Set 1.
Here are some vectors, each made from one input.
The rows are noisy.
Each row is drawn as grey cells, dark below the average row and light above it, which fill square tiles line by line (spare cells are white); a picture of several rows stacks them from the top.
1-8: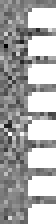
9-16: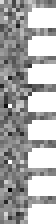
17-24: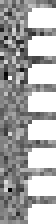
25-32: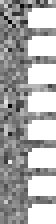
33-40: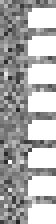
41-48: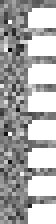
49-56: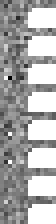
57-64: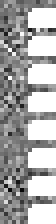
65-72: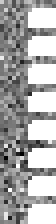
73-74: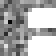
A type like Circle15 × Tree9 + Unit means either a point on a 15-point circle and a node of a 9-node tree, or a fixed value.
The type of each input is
Tree8 + Tree9.
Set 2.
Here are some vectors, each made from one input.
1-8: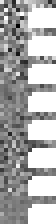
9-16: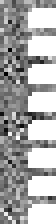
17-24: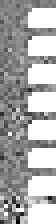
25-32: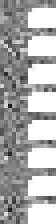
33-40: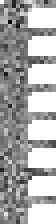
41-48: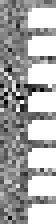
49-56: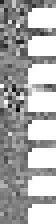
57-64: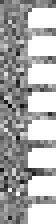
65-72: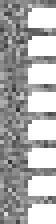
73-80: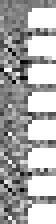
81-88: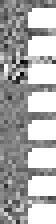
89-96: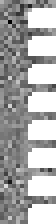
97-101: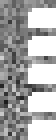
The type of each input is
Tree9 × Tree9 + Unit.
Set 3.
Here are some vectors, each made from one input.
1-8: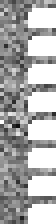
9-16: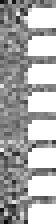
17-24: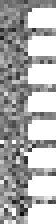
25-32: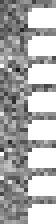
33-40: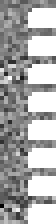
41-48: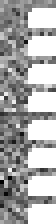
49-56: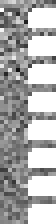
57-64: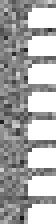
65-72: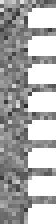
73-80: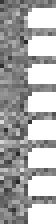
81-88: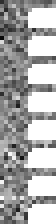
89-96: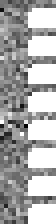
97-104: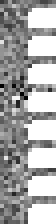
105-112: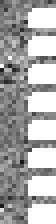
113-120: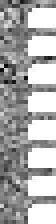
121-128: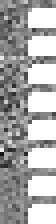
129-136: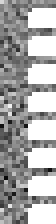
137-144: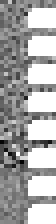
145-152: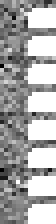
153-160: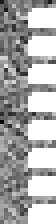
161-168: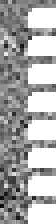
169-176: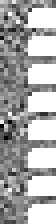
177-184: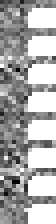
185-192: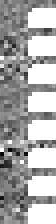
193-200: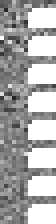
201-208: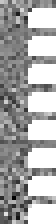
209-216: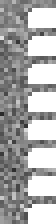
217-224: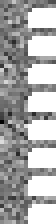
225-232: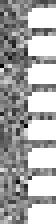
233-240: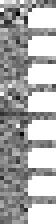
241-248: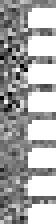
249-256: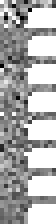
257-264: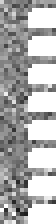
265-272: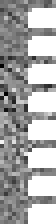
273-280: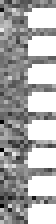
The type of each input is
Line6 + Line7.
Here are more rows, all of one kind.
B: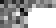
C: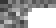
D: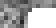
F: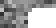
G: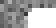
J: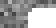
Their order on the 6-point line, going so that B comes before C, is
B, F, G, C, J, D.
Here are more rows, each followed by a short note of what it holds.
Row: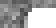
a point on a 6-point line
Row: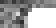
a point on a 6-point line
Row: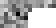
a point on a 7-point line
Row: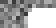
a point on a 6-point line
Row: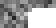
a point on a 7-point line
